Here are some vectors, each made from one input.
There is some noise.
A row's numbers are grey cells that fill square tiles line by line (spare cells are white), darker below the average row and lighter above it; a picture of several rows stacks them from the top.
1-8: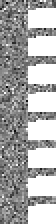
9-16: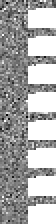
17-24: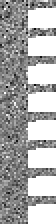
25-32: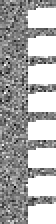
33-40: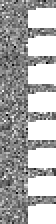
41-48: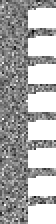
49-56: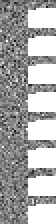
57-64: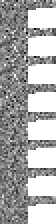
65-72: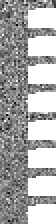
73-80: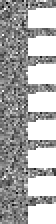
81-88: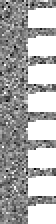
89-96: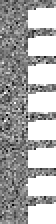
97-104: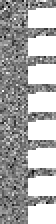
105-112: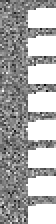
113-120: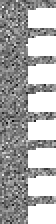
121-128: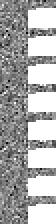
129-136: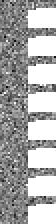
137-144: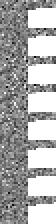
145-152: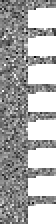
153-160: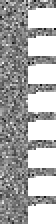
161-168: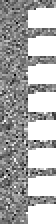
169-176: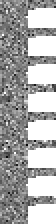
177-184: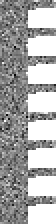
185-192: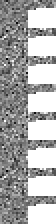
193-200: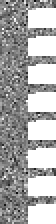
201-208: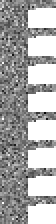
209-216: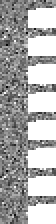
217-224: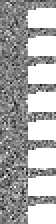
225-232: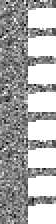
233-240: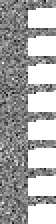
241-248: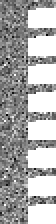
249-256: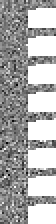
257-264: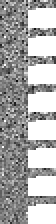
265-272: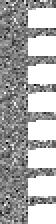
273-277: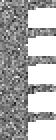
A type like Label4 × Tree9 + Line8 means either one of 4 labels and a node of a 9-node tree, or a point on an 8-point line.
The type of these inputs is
Line8 × List2(Line5).
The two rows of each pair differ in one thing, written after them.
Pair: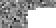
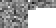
the place on the 8-point line
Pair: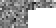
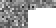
the place on the 8-point line
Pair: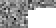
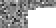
the place on the 5-point line in item 1 of the list
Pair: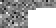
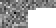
the place on the 5-point line in item 1 of the list
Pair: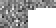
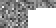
the place on the 5-point line in item 1 of the list
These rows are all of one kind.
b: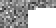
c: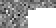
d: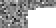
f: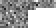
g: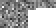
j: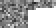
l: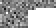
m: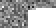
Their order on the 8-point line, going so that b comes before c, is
g, m, b, j, f, l, c, d.
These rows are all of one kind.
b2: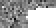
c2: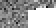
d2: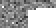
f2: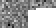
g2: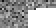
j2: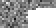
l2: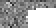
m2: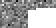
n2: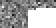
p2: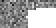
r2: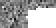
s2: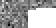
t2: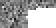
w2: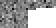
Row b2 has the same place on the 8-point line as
j2, r2 and t2.
